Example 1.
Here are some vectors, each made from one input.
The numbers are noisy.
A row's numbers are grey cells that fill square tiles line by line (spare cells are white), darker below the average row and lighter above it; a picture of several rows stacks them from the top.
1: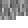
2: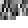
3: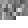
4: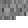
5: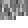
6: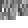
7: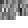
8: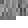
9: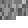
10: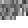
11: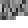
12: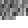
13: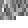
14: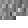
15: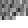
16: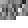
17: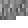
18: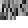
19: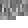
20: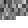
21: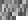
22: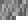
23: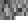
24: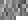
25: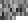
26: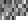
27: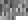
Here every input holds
a point on a 6-point line.
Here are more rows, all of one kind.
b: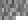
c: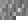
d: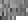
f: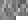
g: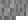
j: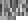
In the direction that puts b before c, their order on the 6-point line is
j, b, f, c, g, d.
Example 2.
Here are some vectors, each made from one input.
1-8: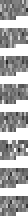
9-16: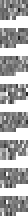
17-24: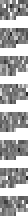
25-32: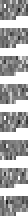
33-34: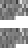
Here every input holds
one of 8 labels.
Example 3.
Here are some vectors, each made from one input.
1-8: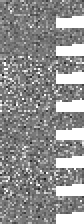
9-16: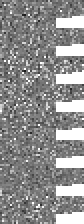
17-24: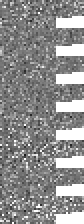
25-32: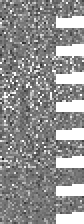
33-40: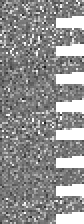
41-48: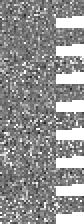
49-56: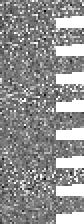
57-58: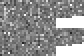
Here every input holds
either a fixed value, or three true/false values.
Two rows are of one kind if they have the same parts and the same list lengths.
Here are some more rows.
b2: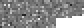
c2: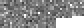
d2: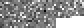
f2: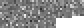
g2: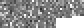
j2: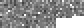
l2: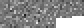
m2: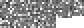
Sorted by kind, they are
b2, c2, f2, g2, j2, l2, m2
d2

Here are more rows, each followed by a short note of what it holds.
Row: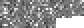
three true/false values
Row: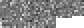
three true/false values
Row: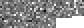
a fixed value
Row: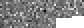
a fixed value
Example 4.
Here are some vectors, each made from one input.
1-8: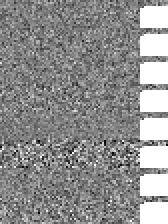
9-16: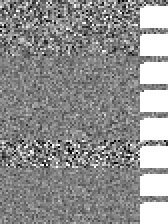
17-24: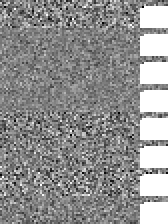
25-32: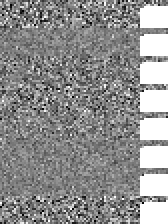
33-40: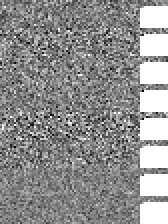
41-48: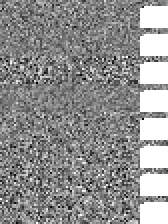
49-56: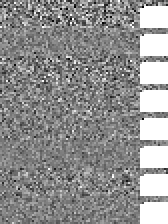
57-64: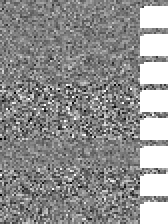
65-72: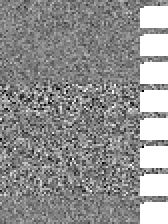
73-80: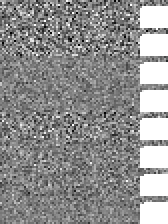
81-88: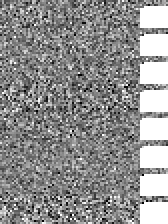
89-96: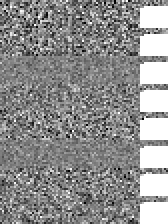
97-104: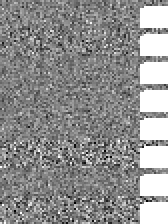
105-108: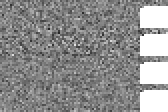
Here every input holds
a point on a 20-point circle.
